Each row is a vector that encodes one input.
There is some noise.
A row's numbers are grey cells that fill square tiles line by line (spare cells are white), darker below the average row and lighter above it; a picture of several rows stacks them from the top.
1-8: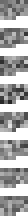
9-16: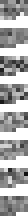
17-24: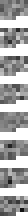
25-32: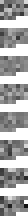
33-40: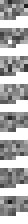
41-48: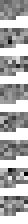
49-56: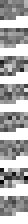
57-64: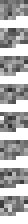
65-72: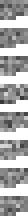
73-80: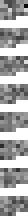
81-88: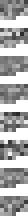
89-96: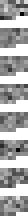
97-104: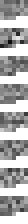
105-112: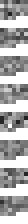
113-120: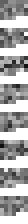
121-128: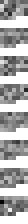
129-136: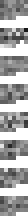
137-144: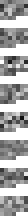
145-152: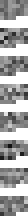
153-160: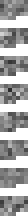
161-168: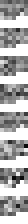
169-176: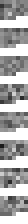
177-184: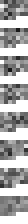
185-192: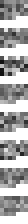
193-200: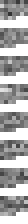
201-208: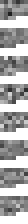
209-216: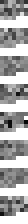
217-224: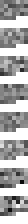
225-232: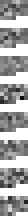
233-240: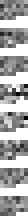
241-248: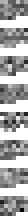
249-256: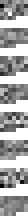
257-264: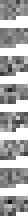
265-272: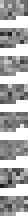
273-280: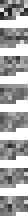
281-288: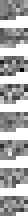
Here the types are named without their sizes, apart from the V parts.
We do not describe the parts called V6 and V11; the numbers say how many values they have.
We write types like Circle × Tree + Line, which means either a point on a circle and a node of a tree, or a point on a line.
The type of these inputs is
Bool × Line × Line × Line × V11 + V6.
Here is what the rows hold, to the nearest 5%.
About 70% of them hold a point on each of three lines, a true/false value and a value of V11. The rest hold a value of V6.
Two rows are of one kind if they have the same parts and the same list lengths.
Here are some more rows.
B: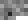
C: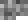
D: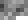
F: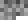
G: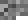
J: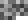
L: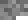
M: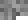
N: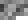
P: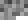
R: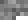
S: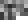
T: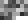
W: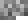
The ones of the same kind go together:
B, C, D, F, L, M, N, P, R
G, J, S, T, W

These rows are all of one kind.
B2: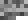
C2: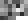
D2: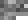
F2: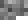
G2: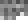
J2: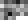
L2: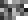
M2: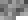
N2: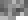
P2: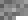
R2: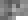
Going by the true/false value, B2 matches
C2, D2, F2 and L2.
